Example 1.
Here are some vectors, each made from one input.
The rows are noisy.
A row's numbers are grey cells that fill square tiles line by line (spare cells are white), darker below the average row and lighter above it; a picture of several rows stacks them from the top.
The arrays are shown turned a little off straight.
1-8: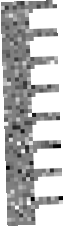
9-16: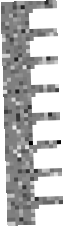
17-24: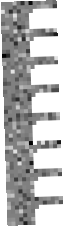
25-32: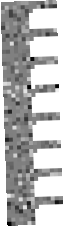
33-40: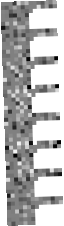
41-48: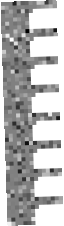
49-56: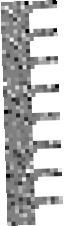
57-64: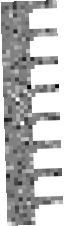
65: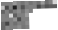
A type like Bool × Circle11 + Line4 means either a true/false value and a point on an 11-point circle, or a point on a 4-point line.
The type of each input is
Bool × (Circle5 + Unit).
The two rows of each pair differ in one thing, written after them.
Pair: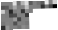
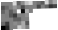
the place on the 5-point circle
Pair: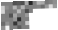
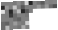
the true/false value
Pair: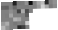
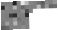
the true/false value
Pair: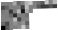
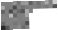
the true/false value
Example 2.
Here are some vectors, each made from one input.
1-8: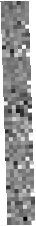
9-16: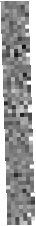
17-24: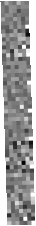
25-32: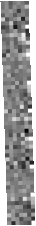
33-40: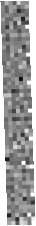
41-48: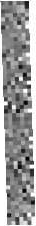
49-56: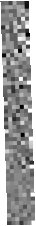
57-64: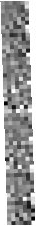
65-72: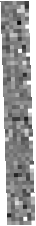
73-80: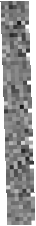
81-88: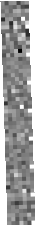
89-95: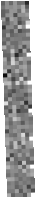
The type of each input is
Bool × Bool × Bool × Bool + Circle6.
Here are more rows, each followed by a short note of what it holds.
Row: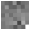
four true/false values
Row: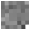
four true/false values
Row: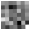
a point on a 6-point circle
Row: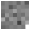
four true/false values
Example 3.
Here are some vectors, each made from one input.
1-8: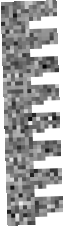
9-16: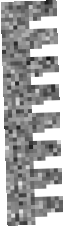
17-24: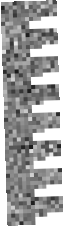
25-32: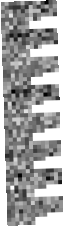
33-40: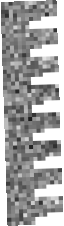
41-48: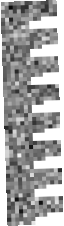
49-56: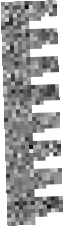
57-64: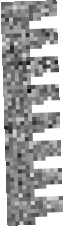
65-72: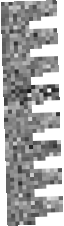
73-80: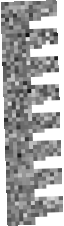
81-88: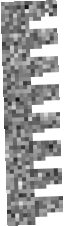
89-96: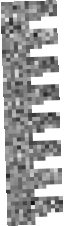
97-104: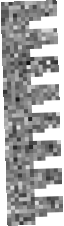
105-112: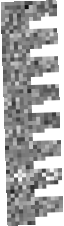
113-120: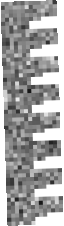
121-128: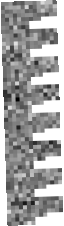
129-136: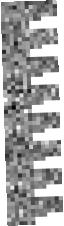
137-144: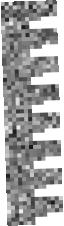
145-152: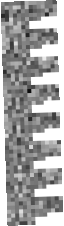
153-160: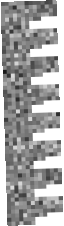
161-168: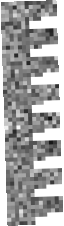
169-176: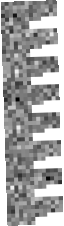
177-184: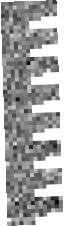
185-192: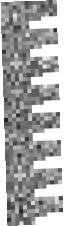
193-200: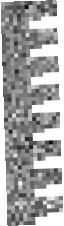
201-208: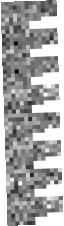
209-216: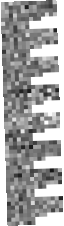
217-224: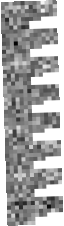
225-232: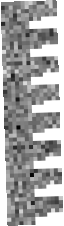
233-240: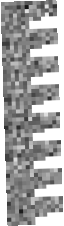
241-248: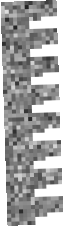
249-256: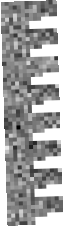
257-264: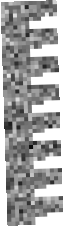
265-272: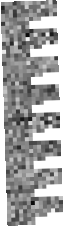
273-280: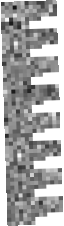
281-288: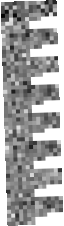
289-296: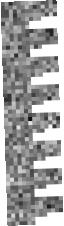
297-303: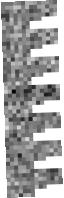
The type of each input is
Circle10 + Tree12.
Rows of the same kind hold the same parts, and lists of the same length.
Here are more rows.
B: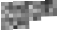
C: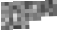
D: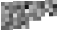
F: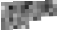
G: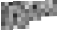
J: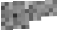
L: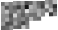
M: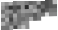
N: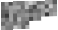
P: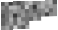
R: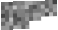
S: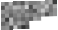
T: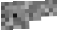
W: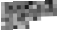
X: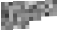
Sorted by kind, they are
B, C, D, F, L, M, W
G, J, N, P, R, S, T, X

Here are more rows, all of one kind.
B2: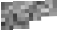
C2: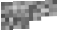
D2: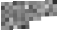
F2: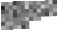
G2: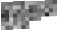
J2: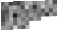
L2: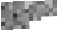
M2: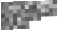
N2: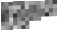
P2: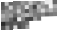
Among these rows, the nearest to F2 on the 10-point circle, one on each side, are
D2 and L2.
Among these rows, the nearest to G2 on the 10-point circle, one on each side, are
C2 and N2.
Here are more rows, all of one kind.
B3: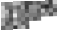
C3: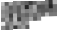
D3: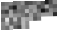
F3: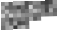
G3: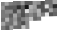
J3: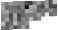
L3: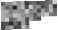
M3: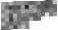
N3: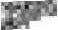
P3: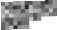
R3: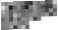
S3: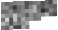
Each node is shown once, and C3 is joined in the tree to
B3, J3, M3 and S3.
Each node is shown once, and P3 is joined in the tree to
F3.
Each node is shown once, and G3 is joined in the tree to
J3.
